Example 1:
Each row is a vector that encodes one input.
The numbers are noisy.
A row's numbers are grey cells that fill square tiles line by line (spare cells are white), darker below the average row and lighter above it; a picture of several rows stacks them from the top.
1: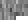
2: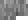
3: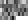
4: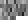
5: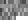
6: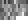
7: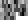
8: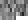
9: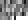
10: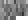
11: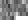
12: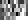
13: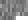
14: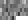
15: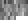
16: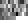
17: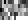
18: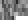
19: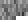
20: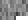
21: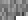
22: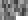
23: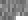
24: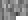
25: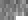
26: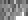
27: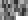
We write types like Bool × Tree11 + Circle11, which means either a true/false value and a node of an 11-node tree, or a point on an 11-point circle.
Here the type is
Bool × Bool × Bool.
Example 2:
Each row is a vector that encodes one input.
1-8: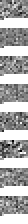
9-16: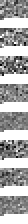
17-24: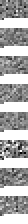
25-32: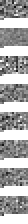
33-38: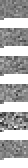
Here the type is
Line5.
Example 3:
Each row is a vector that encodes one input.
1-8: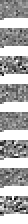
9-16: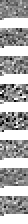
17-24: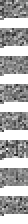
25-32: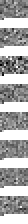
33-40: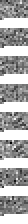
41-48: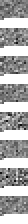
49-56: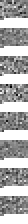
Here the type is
Bool × Bool × Bool × Bool.
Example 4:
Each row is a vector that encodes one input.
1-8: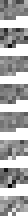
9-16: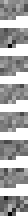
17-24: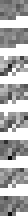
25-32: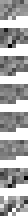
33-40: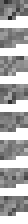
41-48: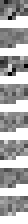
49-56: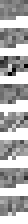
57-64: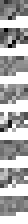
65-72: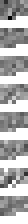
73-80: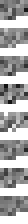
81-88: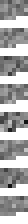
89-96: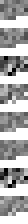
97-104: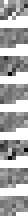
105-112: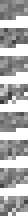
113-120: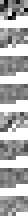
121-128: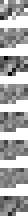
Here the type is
Circle15.
